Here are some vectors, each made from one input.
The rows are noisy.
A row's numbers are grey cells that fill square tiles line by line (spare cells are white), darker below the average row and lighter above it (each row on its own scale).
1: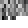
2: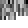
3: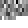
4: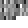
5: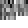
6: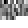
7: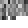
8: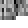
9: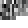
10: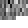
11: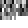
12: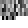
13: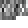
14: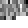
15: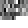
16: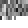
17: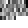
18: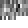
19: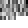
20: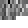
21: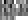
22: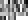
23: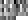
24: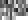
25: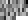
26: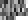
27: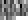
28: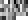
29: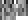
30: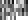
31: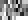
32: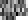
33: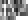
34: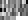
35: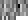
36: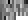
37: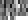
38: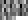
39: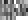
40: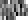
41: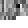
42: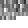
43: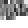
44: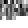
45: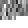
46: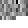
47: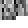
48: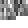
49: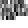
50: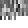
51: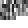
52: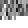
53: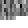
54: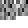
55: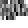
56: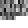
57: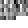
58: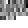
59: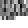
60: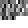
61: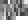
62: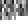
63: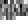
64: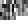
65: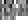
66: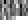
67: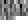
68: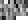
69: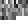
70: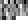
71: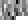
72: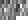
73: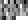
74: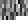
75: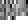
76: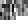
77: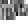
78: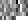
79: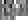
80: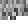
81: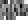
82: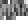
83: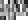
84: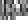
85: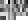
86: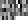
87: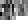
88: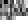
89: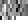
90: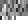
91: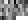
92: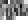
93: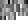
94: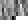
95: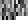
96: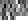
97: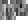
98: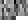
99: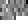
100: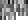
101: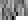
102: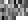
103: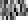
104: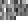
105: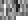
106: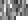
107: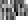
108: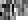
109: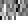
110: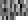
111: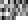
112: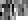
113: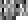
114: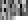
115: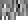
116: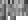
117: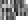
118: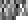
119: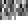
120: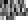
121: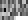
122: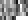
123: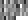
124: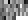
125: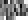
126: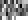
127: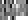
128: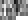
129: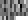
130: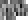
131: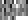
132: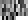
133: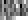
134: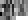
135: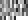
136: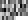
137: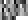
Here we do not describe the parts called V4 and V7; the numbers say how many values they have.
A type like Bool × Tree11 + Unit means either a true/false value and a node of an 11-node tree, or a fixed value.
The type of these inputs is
Bool × (Label5 × V4 + V7) + Unit.
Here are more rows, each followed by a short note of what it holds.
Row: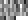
a true/false value and a value of V7
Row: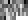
a true/false value and a value of V7
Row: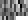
one of 5 labels, a true/false value and a value of V4
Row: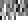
one of 5 labels, a true/false value and a value of V4
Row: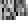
one of 5 labels, a true/false value and a value of V4
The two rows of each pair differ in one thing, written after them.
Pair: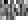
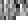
the value of V7
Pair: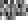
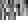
the true/false value
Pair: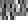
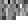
the value of V7
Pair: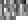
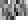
the value of V7
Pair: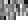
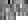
the value of V7
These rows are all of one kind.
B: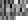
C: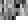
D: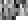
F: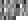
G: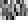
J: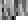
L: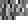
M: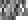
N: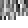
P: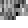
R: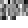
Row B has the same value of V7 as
L and M.
